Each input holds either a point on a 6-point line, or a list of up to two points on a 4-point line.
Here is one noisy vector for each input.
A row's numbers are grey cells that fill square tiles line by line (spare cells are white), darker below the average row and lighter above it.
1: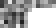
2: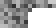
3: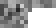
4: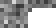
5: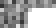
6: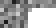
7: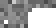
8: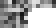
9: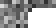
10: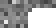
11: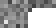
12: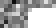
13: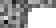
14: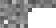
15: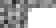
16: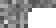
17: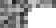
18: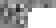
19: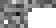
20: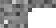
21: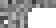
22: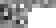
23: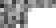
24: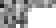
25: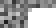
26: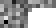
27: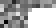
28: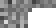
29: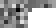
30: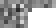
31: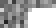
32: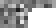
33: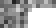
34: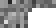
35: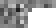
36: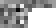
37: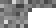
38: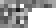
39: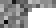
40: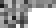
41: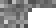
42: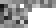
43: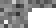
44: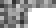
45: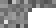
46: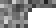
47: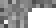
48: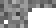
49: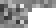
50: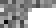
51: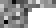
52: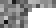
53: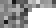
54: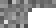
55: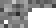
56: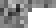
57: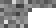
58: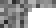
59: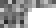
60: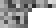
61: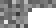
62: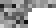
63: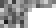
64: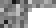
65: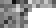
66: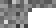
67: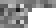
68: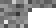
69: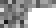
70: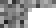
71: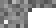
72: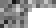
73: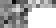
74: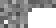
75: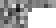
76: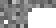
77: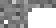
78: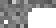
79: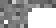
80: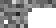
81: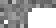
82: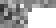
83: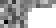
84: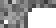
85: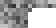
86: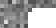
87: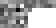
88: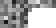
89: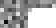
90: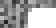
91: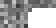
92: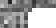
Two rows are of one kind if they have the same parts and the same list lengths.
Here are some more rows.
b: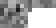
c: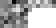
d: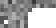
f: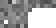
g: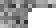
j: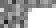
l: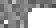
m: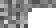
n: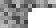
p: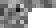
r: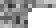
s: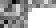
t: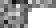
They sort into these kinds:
b, p
c, j, s, t
d, f, l, m
g, n, r

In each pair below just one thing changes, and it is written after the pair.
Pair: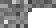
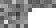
the place on the 4-point line in item 1 of the list
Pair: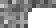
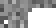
the place on the 4-point line in item 2 of the list
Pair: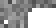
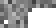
the place on the 4-point line in item 2 of the list
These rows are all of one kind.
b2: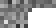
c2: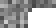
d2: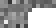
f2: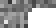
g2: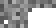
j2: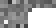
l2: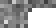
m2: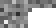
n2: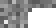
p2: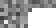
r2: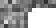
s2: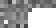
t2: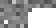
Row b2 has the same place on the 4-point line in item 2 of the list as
r2 and t2.
